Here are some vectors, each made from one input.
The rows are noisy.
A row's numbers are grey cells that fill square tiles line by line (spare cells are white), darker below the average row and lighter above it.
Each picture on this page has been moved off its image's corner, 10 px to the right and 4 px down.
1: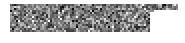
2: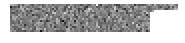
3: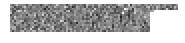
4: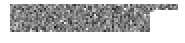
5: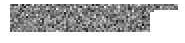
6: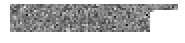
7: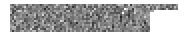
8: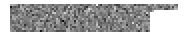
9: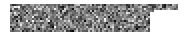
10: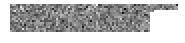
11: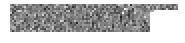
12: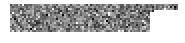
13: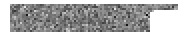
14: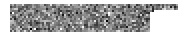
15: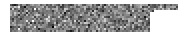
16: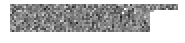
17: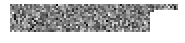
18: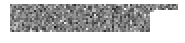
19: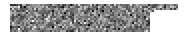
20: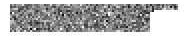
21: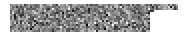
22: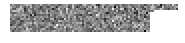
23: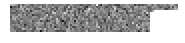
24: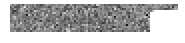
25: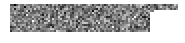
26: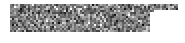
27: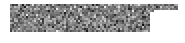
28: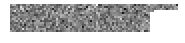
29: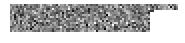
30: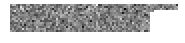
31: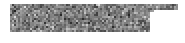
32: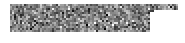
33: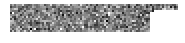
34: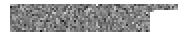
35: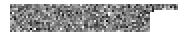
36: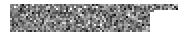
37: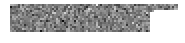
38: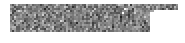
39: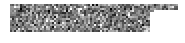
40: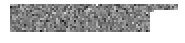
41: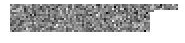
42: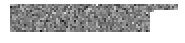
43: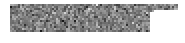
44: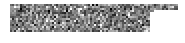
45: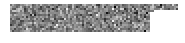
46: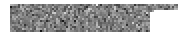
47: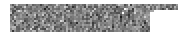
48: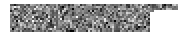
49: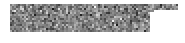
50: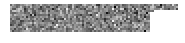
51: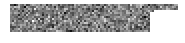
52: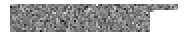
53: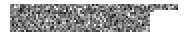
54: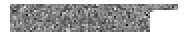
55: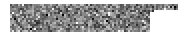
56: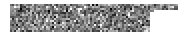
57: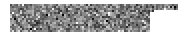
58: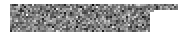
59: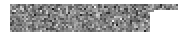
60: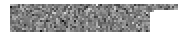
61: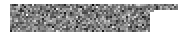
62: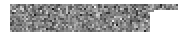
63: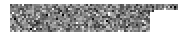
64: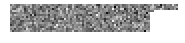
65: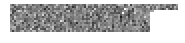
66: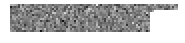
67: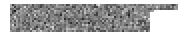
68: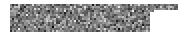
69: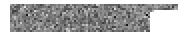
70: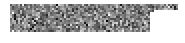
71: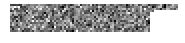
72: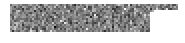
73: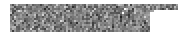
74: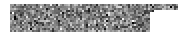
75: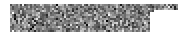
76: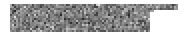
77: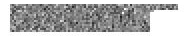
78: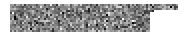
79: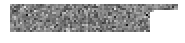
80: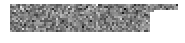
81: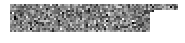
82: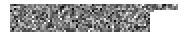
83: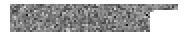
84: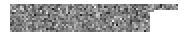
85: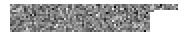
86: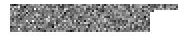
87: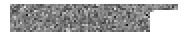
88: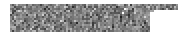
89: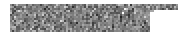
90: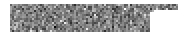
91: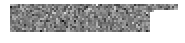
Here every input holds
either a point on a 5-point circle, or a point on each of two 4-point lines, or a point on an 8-point line.
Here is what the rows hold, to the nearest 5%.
About 20% of them hold a point on a 5-point circle. About 25% of them hold a point on each of two 4-point lines. The rest hold a point on an 8-point line.
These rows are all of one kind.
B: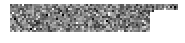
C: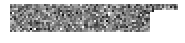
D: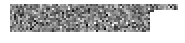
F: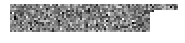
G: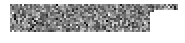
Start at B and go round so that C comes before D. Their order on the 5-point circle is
B, C, F, D, G.
